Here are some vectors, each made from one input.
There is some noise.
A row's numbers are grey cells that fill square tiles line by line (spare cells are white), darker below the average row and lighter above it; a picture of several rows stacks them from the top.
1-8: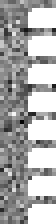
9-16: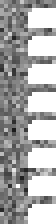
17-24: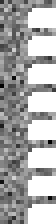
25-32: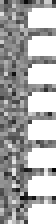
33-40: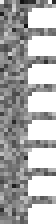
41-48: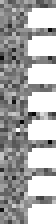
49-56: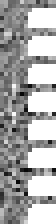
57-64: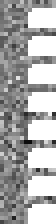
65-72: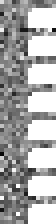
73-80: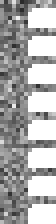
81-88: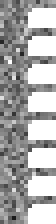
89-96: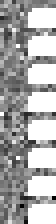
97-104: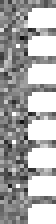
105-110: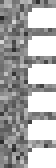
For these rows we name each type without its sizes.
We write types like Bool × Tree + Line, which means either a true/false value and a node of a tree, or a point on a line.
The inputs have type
(Bool × Bool × Bool × Bool + Tree) × Label.
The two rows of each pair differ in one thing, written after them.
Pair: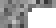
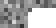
the label
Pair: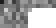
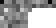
one of the four true/false values
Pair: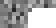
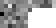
the label
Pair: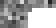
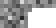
one of the four true/false values
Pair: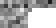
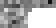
one of the four true/false values
